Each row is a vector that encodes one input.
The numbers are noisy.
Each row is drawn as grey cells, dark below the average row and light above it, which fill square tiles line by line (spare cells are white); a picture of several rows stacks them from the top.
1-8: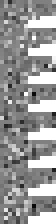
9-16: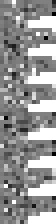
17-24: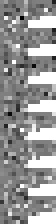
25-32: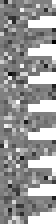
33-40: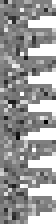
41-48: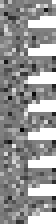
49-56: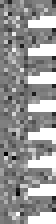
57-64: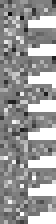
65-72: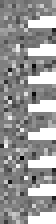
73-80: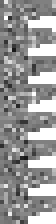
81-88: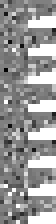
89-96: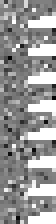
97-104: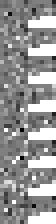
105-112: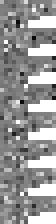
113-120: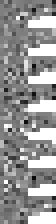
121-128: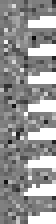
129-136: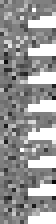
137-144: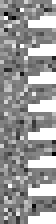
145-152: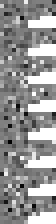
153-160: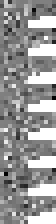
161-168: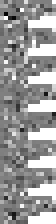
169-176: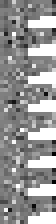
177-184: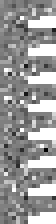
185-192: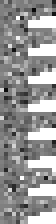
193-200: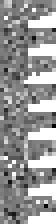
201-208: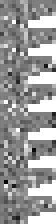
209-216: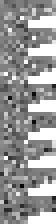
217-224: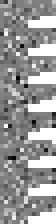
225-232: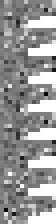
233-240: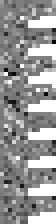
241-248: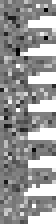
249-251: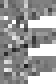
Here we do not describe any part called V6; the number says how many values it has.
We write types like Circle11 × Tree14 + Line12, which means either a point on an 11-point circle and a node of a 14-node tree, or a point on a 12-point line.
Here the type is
Tree10 × (Tree10 + V6).
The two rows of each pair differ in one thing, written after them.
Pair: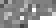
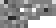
the value of V6
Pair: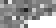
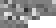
the node of the tree
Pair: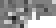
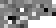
the value of V6
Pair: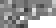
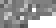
the node of the tree
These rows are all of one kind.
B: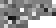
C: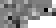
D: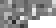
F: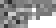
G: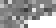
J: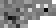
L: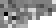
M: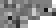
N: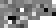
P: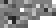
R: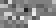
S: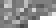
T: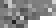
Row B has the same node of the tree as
C, D, M and R.
